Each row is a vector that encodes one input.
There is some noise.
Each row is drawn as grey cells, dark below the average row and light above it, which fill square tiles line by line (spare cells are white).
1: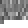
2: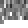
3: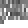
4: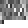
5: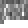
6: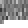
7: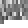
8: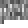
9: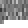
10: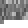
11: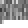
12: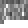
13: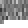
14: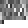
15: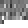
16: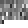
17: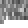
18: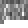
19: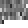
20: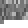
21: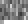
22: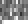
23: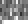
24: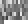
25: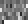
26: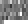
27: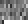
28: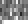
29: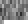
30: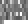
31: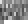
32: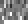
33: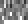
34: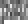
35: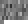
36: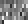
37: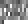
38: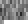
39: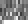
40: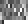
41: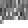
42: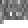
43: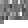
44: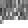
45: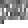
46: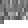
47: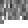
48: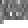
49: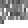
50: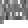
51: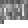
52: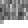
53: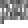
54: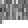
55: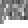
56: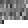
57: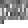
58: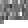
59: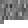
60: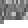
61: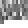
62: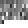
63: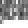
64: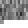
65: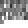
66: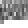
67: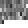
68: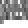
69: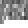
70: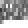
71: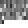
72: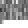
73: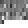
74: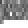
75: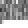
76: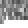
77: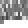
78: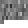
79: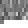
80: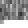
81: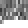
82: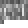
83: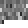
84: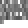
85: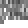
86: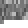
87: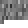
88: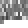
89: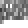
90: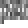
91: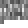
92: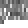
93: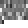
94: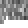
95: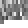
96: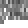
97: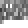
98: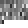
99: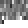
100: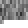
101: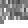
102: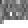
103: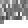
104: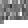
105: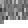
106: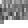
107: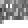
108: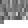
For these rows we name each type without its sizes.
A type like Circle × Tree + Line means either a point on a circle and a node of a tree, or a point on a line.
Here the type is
Bool × Bool × Bool × Bool + Circle + Line × Line + Unit.
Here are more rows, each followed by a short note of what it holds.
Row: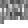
a point on a circle
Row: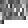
a fixed value
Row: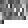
a fixed value
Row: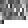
a fixed value
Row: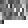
a fixed value
